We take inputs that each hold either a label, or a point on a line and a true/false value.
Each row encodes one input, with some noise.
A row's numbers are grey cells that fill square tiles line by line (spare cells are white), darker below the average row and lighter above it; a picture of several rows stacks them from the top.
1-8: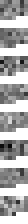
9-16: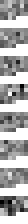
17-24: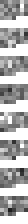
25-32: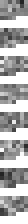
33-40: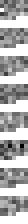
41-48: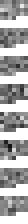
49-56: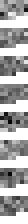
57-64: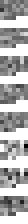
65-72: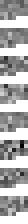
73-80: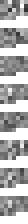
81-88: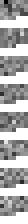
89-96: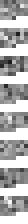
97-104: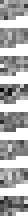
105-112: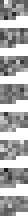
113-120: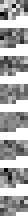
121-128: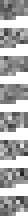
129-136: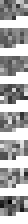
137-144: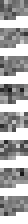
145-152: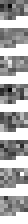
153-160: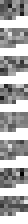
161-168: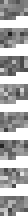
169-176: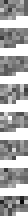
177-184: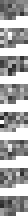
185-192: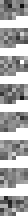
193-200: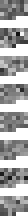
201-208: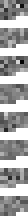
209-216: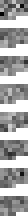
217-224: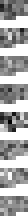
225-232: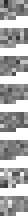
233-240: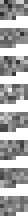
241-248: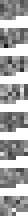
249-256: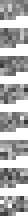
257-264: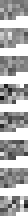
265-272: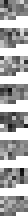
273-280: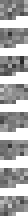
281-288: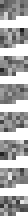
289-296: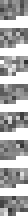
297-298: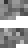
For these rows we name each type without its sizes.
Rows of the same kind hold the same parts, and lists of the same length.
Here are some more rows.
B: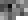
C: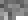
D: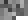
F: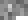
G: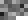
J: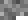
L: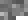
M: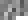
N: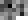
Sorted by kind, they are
B, C, F, J, L, M, N
D, G

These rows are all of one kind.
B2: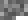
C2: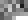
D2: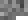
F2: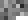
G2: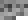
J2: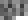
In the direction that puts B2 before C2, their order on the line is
J2, B2, D2, F2, G2, C2.
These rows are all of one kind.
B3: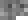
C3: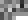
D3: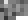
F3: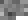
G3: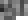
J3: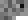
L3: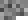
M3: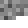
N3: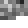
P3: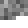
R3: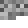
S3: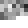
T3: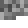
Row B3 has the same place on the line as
J3, L3, M3 and P3.
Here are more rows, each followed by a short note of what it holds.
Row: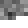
a point on a line and a true/false value
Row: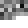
a point on a line and a true/false value
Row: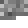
a point on a line and a true/false value
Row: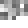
a label
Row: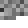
a point on a line and a true/false value
